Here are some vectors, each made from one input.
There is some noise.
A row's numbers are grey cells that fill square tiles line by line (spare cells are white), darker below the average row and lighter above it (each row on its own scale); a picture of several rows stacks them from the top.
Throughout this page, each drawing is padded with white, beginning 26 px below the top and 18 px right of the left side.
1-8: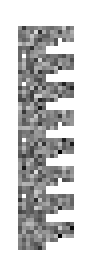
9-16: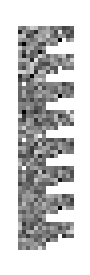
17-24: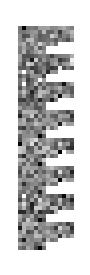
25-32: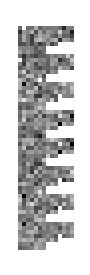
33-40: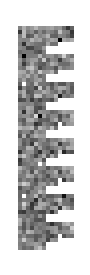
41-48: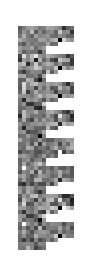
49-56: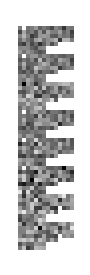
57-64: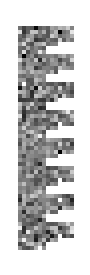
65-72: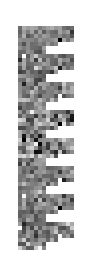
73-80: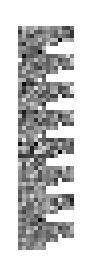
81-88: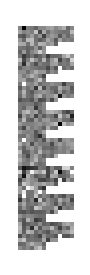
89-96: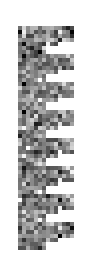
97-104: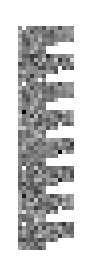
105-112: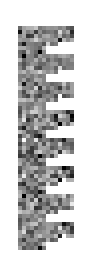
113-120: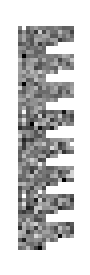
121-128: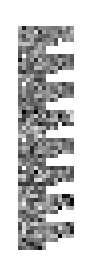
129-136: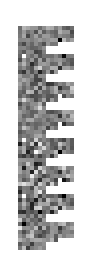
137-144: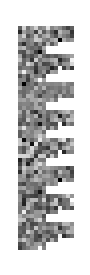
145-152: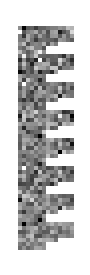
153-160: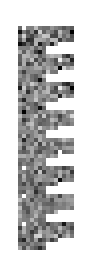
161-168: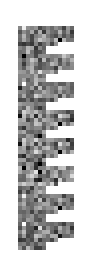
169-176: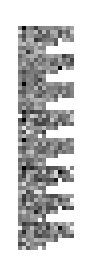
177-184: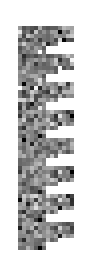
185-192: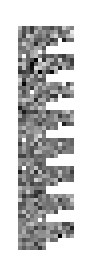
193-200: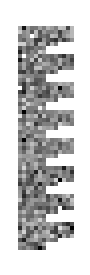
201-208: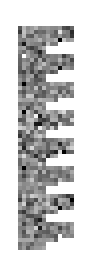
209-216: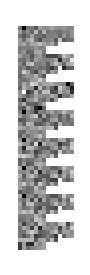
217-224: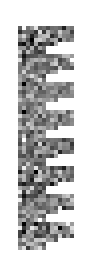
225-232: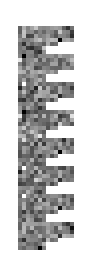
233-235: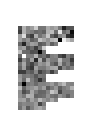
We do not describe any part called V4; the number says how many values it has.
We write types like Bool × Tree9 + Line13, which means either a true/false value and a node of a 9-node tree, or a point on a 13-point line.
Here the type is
List2(Bool × Line5 × V4).
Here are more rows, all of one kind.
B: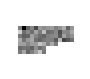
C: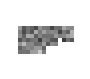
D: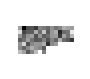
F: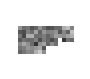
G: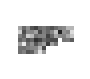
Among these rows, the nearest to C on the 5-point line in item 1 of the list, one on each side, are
F and G.
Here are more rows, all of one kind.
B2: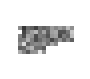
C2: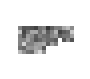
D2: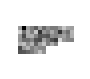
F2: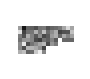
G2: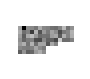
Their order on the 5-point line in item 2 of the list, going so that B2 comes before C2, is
B2, G2, D2, F2, C2.
